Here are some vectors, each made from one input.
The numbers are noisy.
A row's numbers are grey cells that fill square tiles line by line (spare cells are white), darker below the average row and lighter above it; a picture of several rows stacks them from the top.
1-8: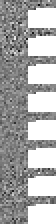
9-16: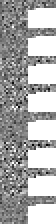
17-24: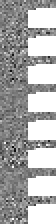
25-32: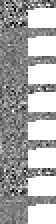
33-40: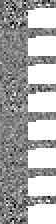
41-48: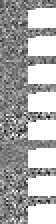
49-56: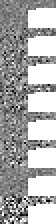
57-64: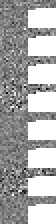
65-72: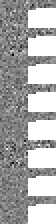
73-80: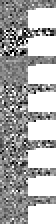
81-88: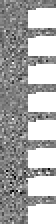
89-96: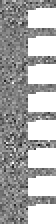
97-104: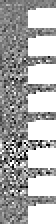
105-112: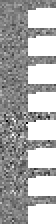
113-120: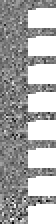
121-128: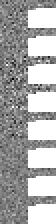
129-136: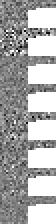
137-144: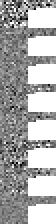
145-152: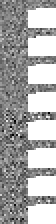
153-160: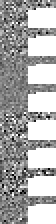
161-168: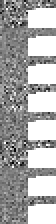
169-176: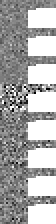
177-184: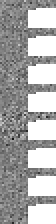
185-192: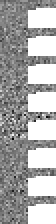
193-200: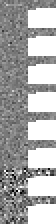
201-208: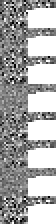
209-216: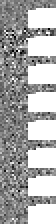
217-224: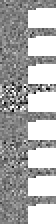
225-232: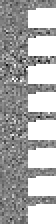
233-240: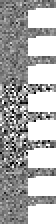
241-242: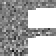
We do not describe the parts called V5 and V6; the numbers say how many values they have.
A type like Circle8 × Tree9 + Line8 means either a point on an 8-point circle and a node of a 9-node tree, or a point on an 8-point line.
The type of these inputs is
(Bool × Bool × Bool × Bool + V5) × (Line7 + V6).
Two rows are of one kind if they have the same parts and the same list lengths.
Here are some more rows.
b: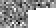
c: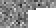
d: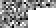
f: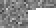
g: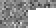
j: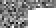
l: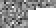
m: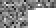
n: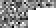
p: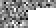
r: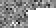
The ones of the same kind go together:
b, c, f
d, l, n
g, j, r
m, p

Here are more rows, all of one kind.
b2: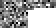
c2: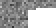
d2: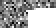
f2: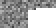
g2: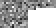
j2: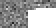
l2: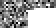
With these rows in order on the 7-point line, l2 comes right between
b2 and d2.
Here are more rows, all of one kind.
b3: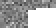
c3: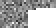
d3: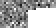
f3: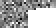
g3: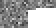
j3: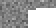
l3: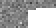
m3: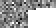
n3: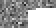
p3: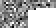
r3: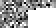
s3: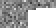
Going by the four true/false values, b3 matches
d3, n3 and s3.
